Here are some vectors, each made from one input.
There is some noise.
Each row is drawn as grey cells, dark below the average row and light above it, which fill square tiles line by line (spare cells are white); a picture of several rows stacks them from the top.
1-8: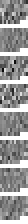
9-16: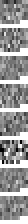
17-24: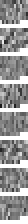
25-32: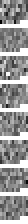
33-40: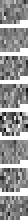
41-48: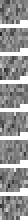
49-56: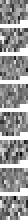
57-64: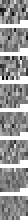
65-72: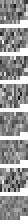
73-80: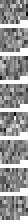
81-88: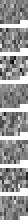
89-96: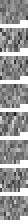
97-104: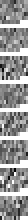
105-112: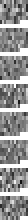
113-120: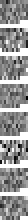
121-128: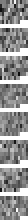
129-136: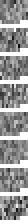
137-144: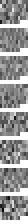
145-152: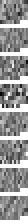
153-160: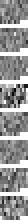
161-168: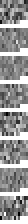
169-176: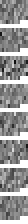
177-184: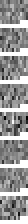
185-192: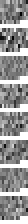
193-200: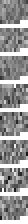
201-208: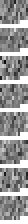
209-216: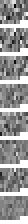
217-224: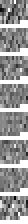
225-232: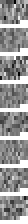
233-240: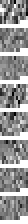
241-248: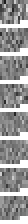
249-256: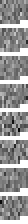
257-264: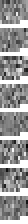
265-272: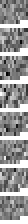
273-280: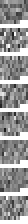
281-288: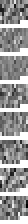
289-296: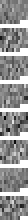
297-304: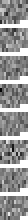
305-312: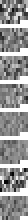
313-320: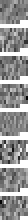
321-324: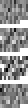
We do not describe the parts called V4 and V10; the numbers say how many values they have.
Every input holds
a value of V4 and a value of V10, together with either a point on an 8-point circle, or one of 5 labels.
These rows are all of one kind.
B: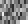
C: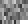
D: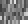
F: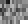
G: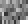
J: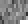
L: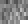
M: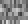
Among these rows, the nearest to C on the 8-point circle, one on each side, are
B and D.
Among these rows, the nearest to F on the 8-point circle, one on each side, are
D and M.
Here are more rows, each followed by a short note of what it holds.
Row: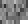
one of 5 labels, a value of V4 and a value of V10
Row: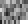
a point on an 8-point circle, a value of V4 and a value of V10
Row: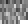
one of 5 labels, a value of V4 and a value of V10
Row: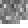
a point on an 8-point circle, a value of V4 and a value of V10
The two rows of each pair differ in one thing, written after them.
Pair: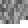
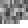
the place on the 8-point circle
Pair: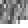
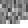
the place on the 8-point circle
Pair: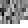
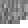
the value of V4
